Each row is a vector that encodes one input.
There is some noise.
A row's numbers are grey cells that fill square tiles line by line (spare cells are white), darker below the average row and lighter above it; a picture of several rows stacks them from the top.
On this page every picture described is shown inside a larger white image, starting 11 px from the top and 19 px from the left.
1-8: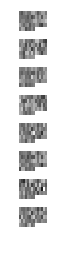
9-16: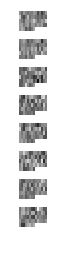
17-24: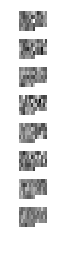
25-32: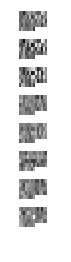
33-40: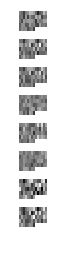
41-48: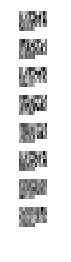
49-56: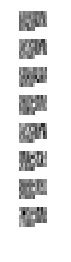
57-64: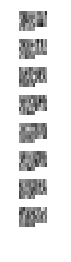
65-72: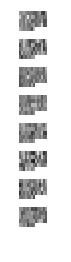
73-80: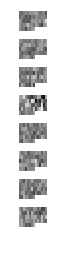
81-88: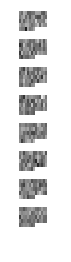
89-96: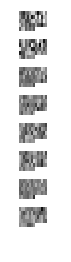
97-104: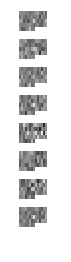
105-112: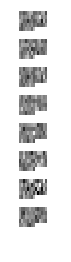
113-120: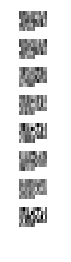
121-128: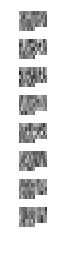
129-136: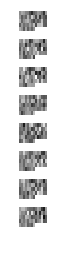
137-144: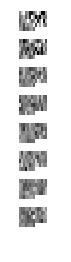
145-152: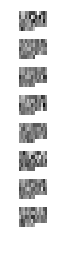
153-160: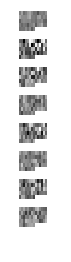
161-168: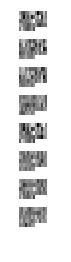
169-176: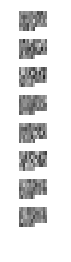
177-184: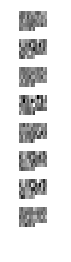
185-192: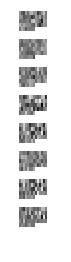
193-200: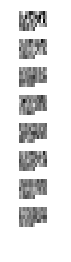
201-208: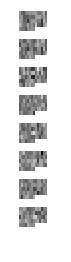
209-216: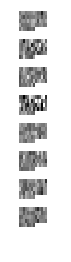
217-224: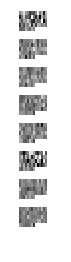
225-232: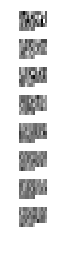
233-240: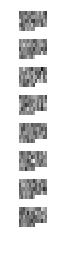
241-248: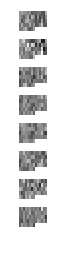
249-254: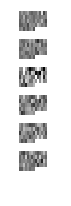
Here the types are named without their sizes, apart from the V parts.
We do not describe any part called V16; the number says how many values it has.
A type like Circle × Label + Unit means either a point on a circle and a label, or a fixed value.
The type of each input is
Line × (Line + V16).
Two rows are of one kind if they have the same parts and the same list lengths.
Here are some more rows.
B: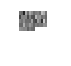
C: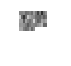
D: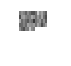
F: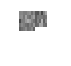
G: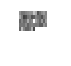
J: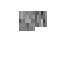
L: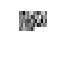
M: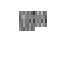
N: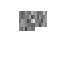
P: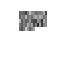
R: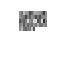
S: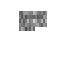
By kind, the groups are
B, D, F, J, L, M, P
C, G, N, R, S

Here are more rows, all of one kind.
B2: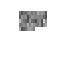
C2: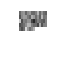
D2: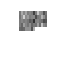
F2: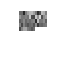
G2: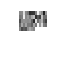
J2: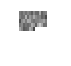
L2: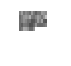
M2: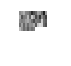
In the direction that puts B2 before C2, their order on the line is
M2, J2, F2, L2, G2, D2, B2, C2.
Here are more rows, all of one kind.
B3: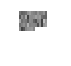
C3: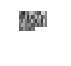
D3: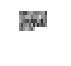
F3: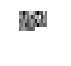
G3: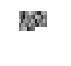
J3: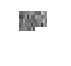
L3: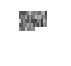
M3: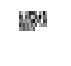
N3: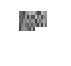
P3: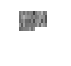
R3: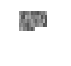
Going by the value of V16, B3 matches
C3, G3, J3 and L3.
